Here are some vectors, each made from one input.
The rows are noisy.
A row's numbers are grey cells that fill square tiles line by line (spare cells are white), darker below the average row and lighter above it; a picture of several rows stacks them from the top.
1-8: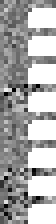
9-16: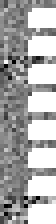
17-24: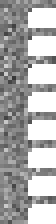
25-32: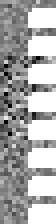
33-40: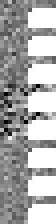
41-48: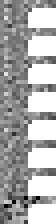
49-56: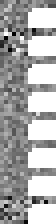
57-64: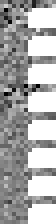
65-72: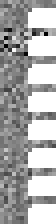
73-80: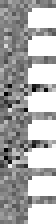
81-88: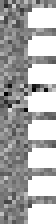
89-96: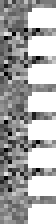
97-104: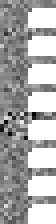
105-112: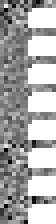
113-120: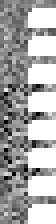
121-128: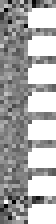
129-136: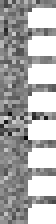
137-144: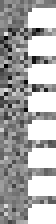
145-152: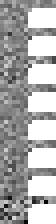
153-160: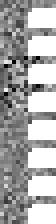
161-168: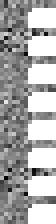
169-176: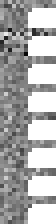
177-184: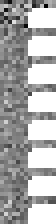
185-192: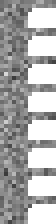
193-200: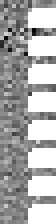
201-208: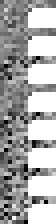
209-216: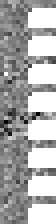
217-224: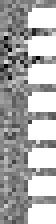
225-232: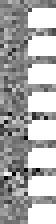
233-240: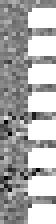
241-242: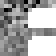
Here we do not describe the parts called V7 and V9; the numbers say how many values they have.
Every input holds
either a point on a 6-point line, or a true/false value, a value of V7 and a value of V9.
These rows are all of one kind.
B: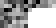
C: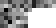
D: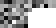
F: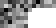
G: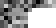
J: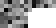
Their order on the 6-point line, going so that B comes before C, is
B, F, G, C, J, D.
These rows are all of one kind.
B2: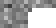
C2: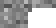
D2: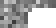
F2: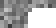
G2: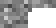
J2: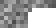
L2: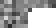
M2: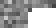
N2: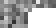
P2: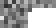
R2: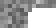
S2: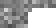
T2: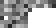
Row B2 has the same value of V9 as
C2, G2 and T2.
